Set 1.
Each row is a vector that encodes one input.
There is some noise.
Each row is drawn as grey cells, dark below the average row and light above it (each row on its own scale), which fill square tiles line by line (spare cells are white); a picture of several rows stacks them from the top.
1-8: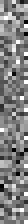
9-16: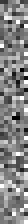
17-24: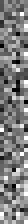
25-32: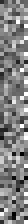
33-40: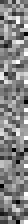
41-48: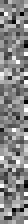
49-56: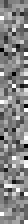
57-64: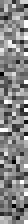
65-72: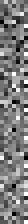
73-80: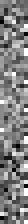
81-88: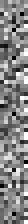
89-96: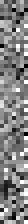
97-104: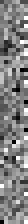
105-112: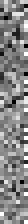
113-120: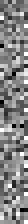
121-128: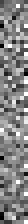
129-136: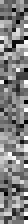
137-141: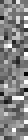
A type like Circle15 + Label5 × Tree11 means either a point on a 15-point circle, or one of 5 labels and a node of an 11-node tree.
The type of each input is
Bool × Label7 + Unit.
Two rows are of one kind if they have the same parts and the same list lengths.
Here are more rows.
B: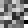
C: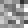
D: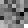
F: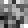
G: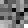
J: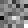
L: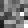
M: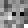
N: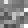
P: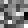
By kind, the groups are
B, C, F, J, L, M, N, P
D, G

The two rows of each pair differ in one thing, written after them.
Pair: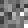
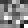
the true/false value
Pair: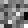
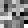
the true/false value
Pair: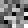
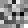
the true/false value
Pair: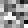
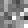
the true/false value
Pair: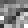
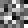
the label
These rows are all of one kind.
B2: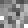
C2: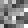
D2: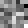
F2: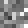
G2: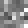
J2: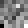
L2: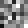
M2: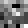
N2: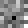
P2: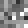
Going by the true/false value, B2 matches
J2, L2 and N2.
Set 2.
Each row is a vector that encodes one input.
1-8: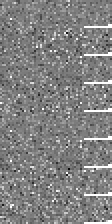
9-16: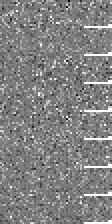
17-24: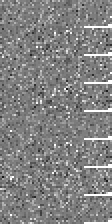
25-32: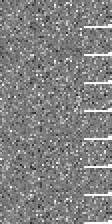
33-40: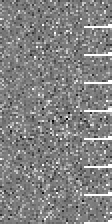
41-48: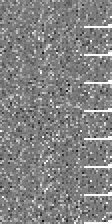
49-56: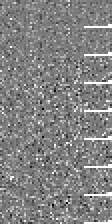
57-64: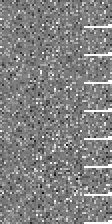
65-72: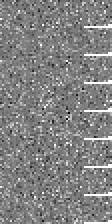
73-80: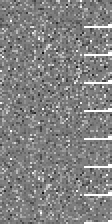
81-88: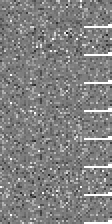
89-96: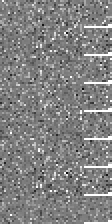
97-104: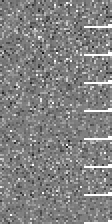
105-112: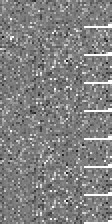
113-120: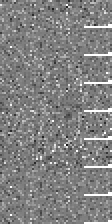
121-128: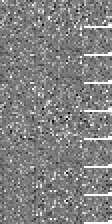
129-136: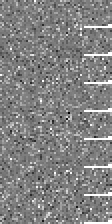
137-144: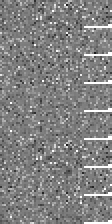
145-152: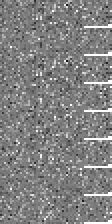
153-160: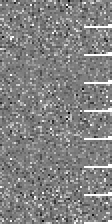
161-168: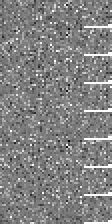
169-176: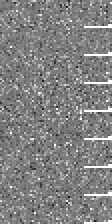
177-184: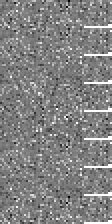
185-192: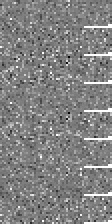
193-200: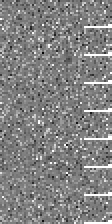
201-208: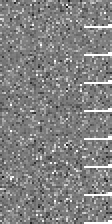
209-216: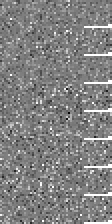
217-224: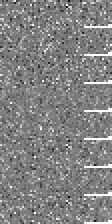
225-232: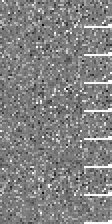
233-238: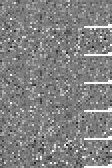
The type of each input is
List2(Line6).
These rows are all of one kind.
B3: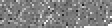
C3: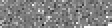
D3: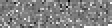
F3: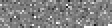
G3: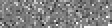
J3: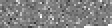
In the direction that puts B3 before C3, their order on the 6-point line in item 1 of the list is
F3, D3, J3, B3, C3, G3.
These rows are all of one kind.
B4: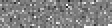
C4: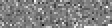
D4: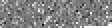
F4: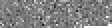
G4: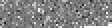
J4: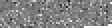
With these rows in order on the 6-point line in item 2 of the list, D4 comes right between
F4 and G4.
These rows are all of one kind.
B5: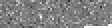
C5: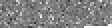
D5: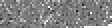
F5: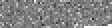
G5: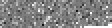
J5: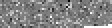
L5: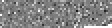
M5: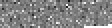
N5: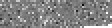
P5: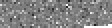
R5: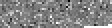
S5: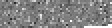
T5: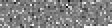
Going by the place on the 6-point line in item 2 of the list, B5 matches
D5, G5, J5 and P5.
